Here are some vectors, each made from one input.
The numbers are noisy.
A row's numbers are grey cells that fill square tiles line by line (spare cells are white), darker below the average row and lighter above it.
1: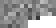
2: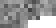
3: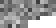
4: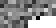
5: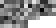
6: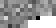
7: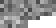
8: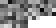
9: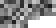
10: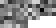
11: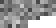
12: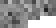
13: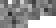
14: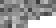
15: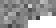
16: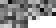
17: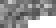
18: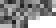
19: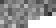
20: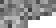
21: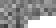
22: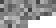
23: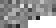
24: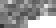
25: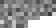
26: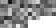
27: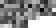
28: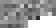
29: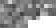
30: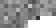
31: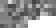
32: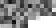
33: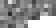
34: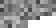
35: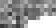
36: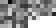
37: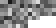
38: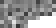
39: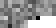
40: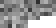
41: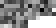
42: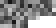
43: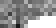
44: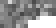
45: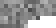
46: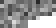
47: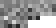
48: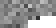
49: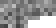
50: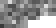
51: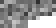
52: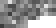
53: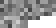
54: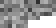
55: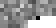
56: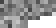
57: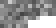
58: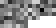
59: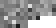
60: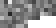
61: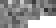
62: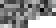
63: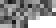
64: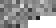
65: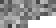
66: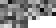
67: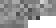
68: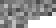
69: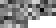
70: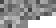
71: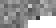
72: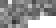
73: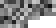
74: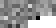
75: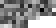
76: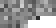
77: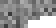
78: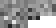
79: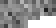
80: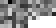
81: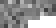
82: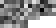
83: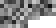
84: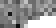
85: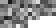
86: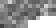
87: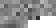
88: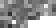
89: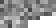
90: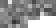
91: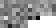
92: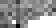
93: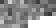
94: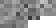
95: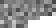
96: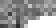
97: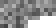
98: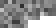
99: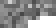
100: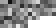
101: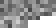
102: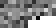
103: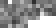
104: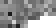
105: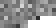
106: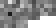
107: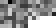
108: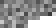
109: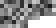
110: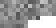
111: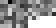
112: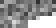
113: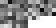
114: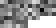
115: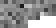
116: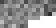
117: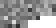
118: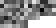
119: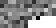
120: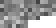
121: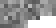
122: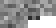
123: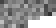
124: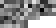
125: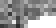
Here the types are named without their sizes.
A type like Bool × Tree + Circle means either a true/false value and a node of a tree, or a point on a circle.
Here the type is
Bool × Bool × Bool + List(Circle + Line).
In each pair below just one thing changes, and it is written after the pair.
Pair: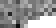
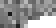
the place on the circle in item 2 of the list
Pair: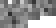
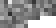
the place on the circle in item 2 of the list
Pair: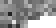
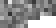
the place on the circle in item 1 of the list
